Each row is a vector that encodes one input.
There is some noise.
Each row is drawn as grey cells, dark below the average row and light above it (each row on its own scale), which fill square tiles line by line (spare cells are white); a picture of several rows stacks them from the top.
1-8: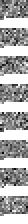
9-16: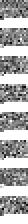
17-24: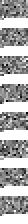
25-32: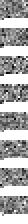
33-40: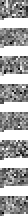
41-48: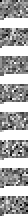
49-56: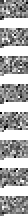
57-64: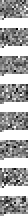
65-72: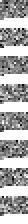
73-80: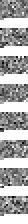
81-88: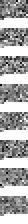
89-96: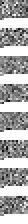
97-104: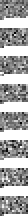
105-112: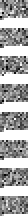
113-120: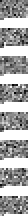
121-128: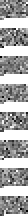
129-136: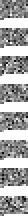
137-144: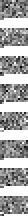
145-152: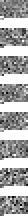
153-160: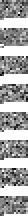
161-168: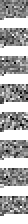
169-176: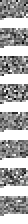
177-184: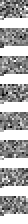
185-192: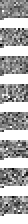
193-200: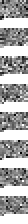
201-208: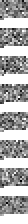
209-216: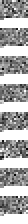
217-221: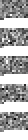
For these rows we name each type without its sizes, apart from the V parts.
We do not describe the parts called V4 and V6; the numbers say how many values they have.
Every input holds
either a value of V4 and a value of V6, or a list of points on a line.
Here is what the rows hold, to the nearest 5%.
About 25% of them hold a value of V4 and a value of V6. The rest are lists of points on a line.
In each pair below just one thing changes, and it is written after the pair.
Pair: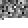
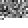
the place on the line in item 2 of the list
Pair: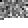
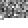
the place on the line in item 1 of the list
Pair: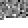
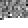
the place on the line in item 1 of the list
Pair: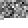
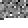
the place on the line in item 1 of the list
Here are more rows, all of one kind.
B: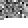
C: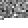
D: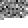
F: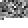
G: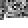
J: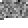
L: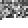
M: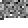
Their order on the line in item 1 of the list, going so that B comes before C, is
G, F, D, M, B, J, C, L.
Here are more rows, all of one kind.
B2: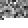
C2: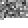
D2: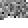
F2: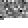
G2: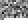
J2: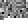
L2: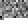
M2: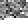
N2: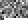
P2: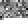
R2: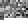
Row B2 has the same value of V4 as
F2, L2 and M2.
